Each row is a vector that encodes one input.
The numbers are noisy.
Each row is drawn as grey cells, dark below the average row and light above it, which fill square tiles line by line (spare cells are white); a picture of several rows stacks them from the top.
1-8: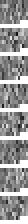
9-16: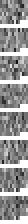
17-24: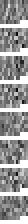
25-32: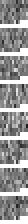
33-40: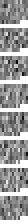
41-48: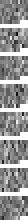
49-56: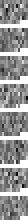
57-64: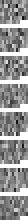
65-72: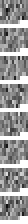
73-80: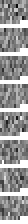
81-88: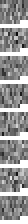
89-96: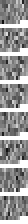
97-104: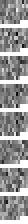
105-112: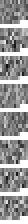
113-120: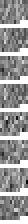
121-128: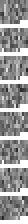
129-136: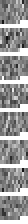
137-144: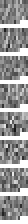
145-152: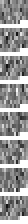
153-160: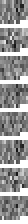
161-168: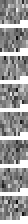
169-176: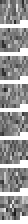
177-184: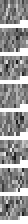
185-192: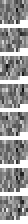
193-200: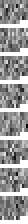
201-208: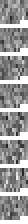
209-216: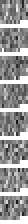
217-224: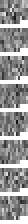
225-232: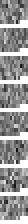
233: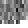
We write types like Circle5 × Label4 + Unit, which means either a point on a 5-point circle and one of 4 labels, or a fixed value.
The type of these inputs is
Bool × Line4 × (Tree11 + Unit) + Line6.
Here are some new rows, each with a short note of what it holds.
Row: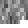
a point on a 4-point line, a node of an 11-node tree and a true/false value
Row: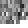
a point on a 4-point line and a true/false value
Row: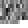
a point on a 6-point line
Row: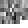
a point on a 6-point line
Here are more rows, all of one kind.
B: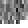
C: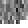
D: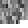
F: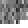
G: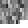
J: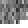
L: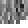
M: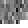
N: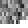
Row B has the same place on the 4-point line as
C and N.
